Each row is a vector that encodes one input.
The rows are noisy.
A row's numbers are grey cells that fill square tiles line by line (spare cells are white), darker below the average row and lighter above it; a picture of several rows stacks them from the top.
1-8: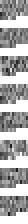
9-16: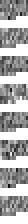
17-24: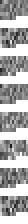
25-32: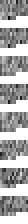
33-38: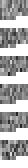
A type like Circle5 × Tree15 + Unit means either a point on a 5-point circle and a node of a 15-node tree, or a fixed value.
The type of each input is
Bool × Line6.
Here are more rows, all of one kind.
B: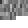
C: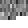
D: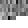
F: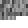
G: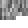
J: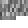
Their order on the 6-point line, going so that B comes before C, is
G, J, B, F, C, D.
